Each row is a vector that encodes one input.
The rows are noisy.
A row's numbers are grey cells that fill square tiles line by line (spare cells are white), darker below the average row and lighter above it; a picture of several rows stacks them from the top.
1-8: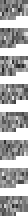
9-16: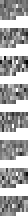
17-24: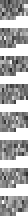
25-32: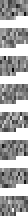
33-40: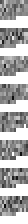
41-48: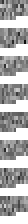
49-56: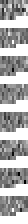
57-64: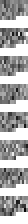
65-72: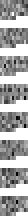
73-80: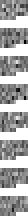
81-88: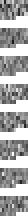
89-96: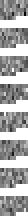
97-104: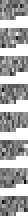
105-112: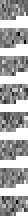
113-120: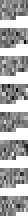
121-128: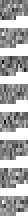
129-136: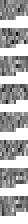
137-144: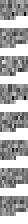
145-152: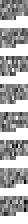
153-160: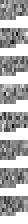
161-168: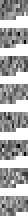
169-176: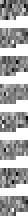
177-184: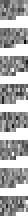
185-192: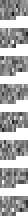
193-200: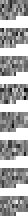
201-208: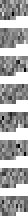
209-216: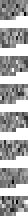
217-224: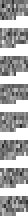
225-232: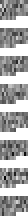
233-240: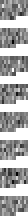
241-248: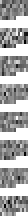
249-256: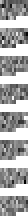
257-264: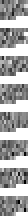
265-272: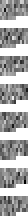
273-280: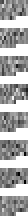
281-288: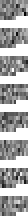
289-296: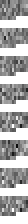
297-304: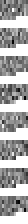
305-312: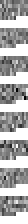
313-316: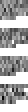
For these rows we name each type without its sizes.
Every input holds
a true/false value, together with either a point on a circle, or a point on a line.
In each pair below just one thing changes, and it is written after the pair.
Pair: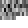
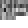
the place on the circle
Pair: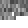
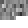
the true/false value
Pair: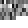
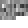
the place on the circle
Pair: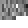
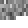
the true/false value
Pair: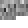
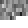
the place on the circle
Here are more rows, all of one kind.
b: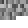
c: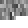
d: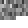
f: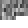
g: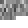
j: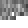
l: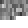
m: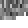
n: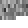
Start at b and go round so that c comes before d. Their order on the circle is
b, l, c, j, f, d, m, n, g.
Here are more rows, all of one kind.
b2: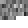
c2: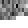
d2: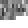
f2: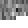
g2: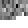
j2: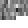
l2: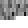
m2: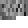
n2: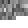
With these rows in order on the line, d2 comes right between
j2 and n2.
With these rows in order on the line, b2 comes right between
g2 and m2.
